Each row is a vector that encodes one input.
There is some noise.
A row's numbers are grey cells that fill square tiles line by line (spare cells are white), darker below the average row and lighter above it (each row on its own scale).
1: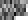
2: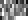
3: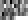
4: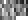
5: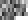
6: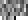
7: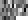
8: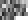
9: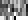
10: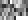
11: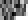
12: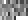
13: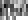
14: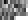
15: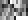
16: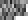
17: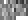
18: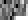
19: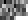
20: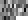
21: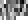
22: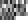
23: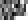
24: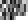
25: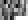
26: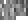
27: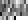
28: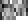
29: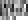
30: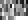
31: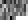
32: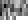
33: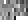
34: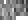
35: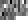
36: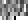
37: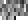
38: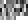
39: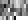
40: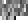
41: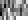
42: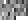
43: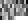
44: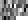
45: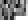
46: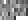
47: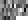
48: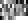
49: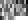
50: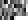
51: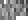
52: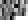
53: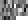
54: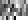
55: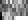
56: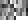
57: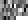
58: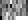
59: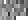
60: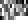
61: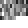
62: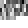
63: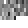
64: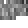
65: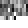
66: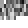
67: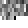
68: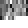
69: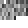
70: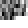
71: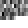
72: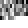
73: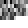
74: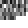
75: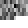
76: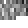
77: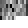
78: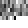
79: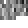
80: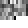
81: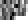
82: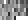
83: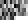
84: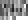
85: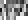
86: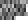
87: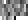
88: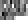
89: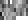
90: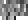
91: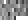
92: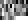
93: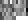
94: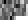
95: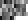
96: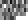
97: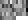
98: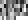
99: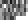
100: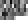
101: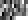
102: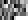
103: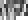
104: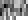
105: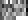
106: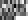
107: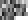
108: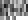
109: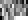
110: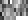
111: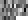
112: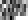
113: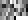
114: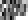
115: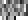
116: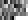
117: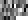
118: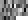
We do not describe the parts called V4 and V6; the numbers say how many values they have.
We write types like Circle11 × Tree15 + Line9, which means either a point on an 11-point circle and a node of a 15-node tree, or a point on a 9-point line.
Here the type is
List2(Line5) + V4 × V6.
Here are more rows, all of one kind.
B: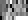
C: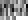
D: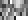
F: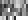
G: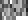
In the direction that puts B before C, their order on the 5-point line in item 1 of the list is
B, G, D, F, C.
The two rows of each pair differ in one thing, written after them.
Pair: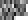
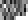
the value of V4
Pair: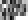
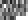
the value of V6
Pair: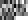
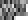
the value of V6
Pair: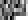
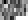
the value of V4
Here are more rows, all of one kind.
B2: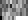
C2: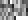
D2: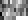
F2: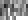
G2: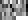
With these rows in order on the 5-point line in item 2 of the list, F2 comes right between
B2 and G2.
